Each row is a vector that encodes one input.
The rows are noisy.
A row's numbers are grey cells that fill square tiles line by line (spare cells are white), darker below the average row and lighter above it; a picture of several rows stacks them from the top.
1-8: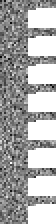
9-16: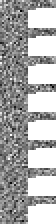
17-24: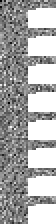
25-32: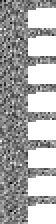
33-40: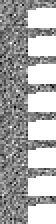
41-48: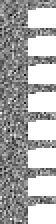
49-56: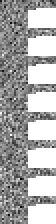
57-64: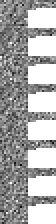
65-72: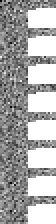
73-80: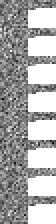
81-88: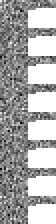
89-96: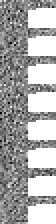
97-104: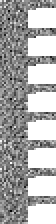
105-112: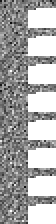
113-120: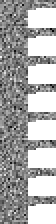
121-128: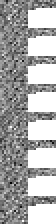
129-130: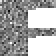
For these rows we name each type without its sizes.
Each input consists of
a true/false value, together with either a point on a circle, or a point on a line.
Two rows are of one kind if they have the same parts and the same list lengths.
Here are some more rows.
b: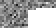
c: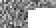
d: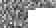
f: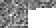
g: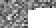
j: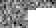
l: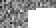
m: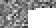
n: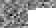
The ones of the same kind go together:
b, j, l, n
c, d, f, g, m

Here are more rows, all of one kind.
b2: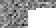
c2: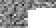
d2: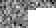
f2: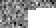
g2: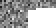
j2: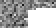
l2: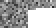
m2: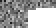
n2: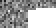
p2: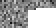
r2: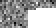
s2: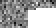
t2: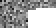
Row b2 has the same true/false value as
c2, j2 and l2.
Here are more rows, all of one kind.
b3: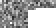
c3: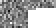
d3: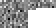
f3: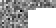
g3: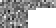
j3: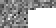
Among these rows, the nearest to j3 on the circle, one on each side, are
b3 and c3.
